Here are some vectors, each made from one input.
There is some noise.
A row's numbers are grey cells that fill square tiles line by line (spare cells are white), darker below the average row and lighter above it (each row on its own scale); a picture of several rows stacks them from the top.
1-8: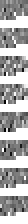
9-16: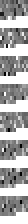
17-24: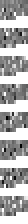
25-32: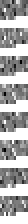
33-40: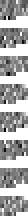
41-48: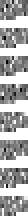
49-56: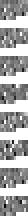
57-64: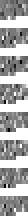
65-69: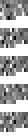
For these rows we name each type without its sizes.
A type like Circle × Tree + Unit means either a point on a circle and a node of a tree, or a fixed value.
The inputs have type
Bool × Bool × Bool × Bool.
